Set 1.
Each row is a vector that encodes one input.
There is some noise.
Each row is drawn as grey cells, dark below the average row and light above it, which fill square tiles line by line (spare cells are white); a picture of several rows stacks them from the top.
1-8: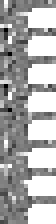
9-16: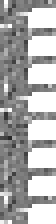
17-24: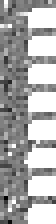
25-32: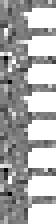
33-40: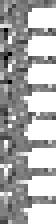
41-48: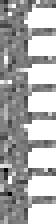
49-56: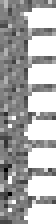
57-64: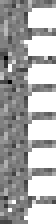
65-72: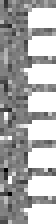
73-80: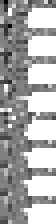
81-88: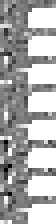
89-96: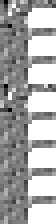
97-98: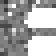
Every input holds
a point on each of two 3-point lines.
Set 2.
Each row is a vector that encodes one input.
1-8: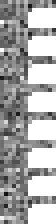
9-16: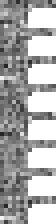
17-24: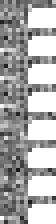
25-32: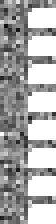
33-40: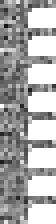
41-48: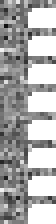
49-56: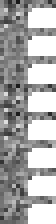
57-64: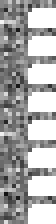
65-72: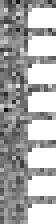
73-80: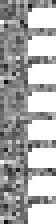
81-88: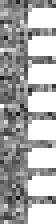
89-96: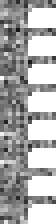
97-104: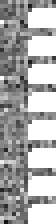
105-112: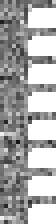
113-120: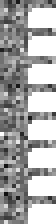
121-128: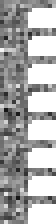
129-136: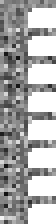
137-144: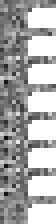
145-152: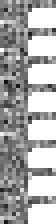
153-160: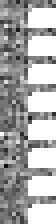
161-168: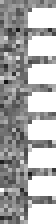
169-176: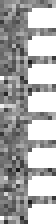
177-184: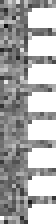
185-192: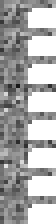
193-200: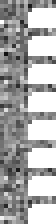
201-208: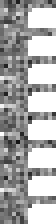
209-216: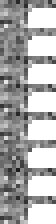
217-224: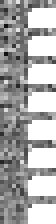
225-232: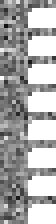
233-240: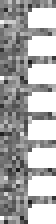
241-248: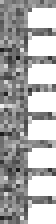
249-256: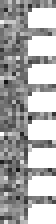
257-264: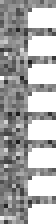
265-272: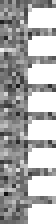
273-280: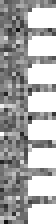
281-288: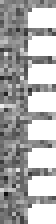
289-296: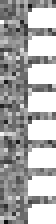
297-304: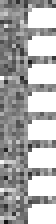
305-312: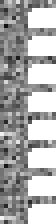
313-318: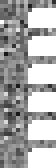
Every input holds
a point on each of two 3-point lines.
